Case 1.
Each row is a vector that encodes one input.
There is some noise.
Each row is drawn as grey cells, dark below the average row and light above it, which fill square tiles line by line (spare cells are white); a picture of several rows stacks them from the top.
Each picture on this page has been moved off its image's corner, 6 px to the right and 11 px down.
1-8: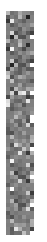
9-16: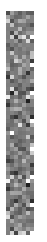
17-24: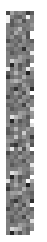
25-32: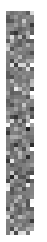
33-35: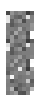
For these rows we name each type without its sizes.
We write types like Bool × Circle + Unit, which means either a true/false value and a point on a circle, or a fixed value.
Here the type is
Bool × Bool × Bool.
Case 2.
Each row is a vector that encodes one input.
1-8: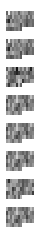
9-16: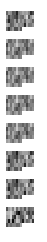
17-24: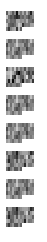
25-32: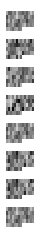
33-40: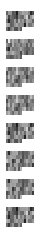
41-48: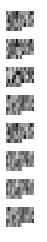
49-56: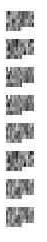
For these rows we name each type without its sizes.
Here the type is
Circle.
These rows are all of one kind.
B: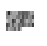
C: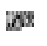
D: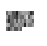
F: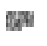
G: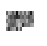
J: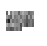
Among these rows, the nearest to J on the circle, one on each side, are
D and F.
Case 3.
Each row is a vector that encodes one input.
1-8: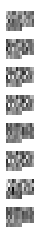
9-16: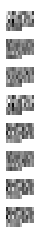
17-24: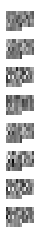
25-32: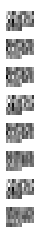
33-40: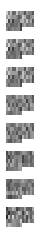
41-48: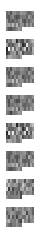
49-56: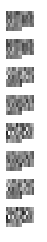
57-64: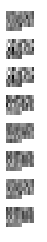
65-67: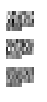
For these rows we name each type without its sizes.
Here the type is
Line.
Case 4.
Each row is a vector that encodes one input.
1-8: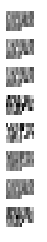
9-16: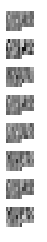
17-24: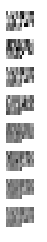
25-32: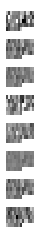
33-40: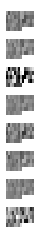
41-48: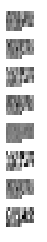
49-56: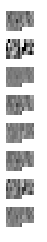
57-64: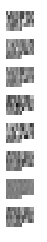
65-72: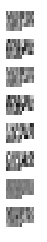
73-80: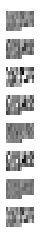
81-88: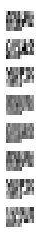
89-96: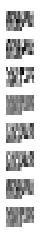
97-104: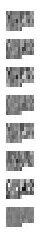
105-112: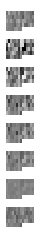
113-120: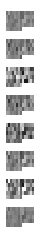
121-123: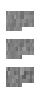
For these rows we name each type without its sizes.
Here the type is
Line.
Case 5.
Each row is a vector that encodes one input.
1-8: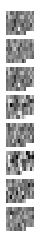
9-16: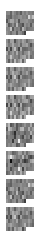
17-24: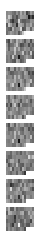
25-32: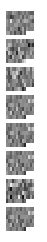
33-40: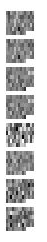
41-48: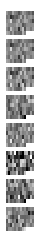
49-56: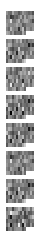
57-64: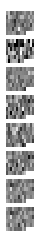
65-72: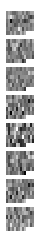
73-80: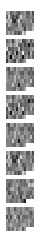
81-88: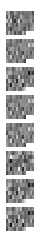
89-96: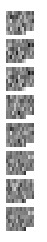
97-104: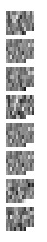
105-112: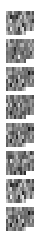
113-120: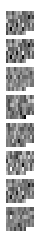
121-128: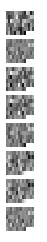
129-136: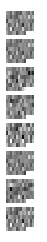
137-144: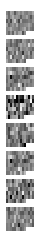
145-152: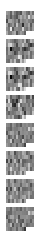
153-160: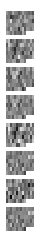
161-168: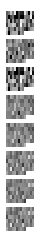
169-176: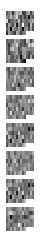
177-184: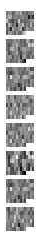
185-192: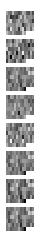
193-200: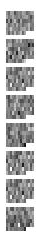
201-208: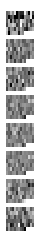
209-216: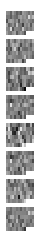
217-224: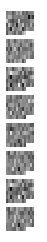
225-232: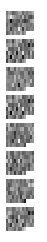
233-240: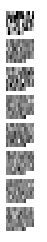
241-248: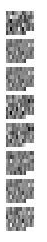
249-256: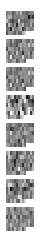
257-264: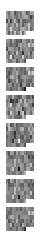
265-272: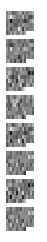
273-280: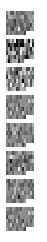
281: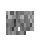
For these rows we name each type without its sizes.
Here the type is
Bool × Bool × Bool + Unit.
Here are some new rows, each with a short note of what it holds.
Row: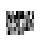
a fixed value
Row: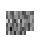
three true/false values
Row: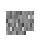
three true/false values
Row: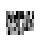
a fixed value
